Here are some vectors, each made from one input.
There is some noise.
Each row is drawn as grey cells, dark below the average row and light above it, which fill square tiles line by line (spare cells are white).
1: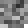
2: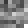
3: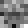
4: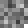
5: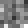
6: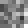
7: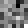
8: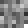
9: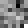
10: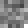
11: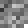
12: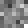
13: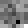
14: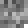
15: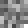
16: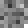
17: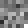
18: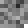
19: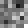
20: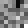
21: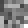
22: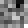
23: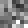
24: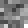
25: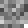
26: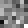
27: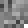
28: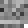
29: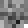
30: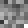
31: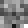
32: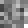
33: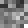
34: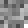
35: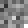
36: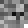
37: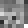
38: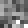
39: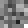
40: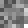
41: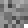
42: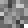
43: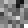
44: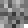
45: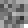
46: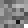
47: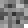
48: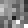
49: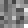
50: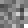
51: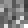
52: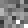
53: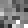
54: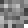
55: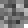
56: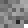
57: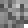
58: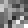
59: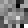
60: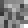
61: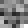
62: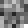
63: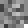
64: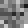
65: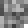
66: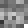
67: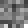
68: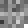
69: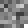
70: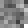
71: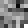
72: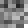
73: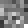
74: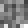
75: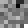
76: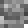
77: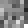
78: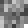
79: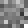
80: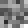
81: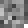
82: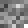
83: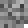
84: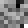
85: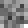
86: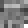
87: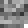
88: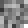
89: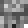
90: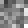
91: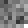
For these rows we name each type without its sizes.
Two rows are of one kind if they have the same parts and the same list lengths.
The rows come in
2 kinds.
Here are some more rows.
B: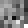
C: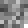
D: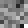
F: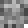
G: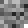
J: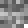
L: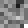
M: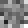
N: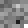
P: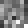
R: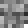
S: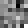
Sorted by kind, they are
B, D, J, L, P, S
C, F, G, M, N, R

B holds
a point on each of two lines.
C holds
a point on a line and three true/false values.
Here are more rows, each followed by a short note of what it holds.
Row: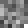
a point on each of two lines
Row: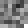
a point on each of two lines
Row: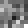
a point on each of two lines
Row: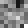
a point on each of two lines
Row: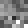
a point on each of two lines
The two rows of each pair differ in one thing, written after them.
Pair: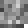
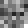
the place on the line
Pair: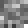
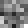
the place on the line
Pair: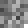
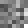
one of the three true/false values
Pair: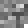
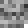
one of the three true/false values
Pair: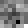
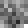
one of the three true/false values
